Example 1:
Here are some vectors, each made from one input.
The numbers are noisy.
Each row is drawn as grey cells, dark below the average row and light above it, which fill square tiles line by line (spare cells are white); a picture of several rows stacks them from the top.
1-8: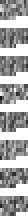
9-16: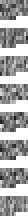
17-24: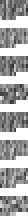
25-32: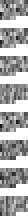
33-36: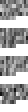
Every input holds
three true/false values.
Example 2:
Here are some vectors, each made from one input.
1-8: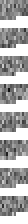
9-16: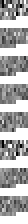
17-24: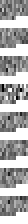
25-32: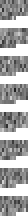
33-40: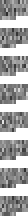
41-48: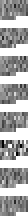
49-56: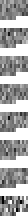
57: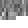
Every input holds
either a fixed value, or four true/false values.
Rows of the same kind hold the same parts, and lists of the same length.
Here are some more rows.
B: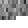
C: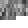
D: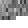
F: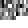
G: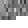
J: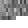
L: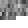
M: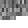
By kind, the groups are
B, C, D, G, J, L, M
F

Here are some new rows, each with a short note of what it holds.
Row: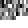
a fixed value
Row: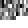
a fixed value
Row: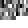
a fixed value
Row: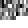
a fixed value
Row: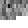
four true/false values
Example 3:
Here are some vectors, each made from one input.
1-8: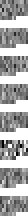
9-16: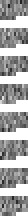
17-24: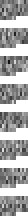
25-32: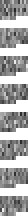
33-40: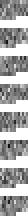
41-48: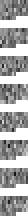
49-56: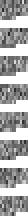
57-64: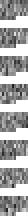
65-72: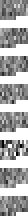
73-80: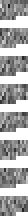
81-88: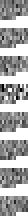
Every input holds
either a fixed value, or four true/false values.
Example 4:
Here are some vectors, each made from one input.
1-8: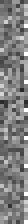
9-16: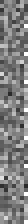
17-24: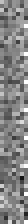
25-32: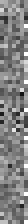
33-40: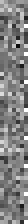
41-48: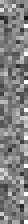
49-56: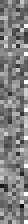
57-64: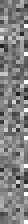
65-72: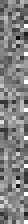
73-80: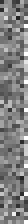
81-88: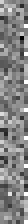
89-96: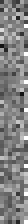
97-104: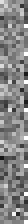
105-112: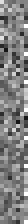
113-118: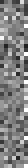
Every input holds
a point on a 9-point line.
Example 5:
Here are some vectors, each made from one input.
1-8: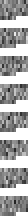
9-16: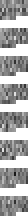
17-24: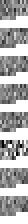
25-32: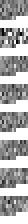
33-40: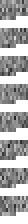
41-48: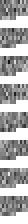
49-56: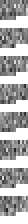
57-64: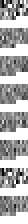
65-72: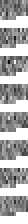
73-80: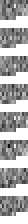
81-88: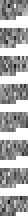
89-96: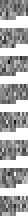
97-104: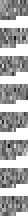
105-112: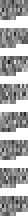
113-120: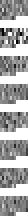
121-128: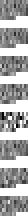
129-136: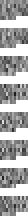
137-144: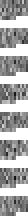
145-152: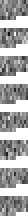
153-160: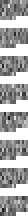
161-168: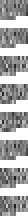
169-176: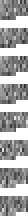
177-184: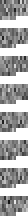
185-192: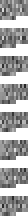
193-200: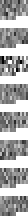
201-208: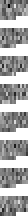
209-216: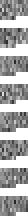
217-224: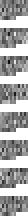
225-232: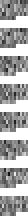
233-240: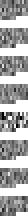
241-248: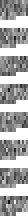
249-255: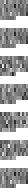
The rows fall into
2 kinds.
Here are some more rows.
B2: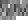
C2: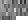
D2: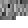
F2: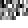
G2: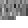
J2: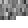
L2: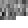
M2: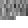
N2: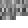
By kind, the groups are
B2, C2, D2, G2, J2, L2, M2, N2
F2

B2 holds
four true/false values.
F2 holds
a fixed value.
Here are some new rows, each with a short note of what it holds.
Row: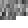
four true/false values
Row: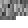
four true/false values
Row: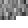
four true/false values
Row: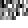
a fixed value
